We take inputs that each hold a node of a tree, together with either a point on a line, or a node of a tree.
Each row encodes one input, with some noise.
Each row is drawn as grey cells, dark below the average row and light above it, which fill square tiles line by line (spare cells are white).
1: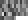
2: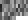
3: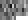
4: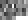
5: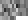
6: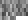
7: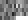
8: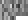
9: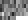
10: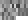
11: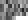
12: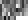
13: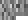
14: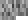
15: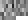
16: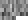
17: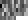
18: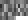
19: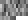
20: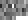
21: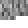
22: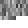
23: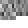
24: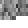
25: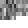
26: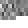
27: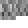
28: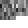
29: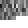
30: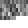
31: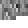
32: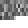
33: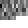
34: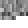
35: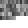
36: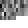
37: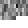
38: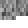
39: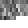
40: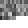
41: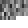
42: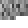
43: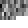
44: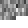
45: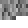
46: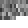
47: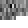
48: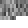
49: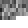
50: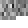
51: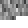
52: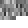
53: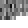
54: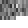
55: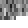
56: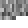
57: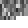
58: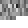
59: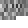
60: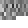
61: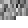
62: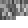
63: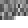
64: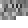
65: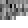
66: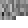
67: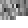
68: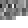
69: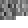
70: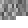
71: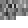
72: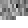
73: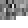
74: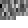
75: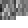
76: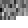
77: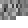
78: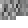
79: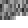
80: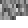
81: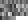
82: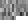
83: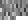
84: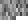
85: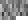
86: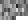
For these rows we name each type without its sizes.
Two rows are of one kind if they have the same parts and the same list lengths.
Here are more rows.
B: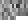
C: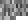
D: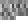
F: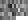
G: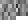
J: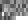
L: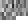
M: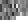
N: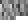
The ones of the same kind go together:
B, C, D, G, L, N
F, J, M

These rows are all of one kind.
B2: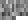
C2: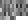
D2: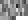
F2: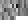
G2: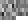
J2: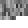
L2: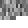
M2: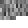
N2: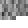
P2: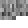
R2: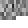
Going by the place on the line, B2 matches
G2, P2 and R2.
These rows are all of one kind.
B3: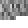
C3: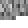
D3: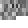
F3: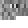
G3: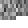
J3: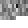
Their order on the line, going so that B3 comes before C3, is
J3, G3, D3, F3, B3, C3.
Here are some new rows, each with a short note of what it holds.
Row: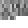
a point on a line and a node of a tree
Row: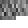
a node of each of two trees
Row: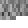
a point on a line and a node of a tree
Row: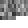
a node of each of two trees
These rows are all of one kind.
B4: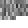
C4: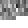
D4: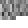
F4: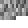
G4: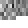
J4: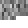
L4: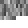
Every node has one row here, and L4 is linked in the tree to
B4 and D4.
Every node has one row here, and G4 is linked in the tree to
F4.
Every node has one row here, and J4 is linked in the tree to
C4 and D4.
